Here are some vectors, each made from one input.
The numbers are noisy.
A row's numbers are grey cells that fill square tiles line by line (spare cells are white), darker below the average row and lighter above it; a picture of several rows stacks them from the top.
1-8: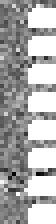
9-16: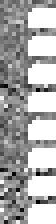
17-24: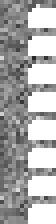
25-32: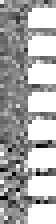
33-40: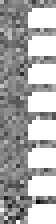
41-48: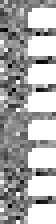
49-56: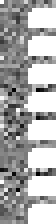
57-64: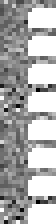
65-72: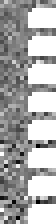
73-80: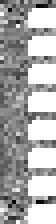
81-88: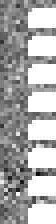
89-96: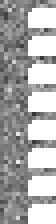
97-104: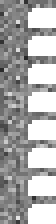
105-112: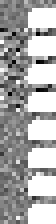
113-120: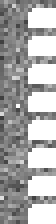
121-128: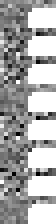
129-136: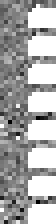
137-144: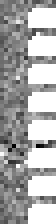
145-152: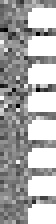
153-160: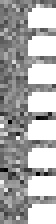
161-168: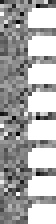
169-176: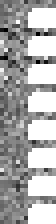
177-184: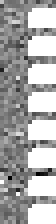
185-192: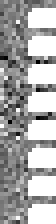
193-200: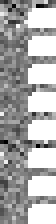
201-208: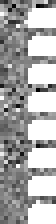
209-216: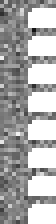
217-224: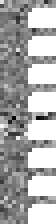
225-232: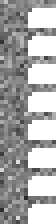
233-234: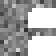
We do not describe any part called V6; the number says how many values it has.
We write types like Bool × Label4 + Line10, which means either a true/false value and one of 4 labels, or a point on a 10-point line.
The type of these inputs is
Tree10 × Tree19 + V6.
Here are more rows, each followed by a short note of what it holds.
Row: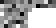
a value of V6
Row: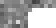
a node of a 10-node tree and a node of a 19-node tree
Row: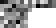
a value of V6
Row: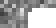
a node of a 10-node tree and a node of a 19-node tree
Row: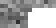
a node of a 10-node tree and a node of a 19-node tree
